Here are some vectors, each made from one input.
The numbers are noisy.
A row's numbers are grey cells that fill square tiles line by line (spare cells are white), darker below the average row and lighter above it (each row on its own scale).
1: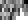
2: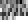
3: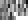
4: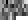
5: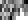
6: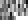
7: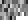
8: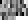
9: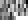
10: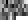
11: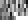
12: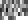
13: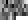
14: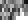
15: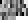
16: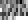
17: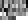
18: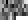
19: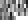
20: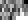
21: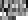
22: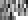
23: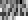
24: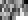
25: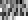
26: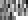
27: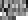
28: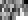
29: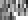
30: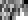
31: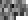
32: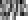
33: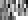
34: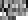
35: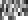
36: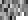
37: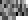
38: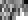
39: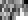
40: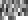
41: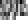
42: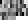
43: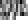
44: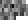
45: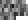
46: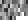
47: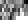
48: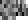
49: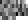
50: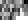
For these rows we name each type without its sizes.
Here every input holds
either a label, or a point on a line.
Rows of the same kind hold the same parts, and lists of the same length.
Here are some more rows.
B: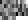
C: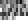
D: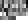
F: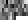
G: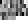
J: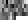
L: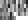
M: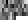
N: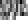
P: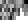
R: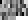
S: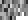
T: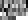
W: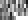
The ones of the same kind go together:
B, C, F, G, J, M, N, R
D, L, P, S, T, W

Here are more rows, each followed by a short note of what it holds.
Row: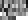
a label
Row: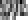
a point on a line
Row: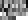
a label
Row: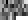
a point on a line
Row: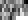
a label
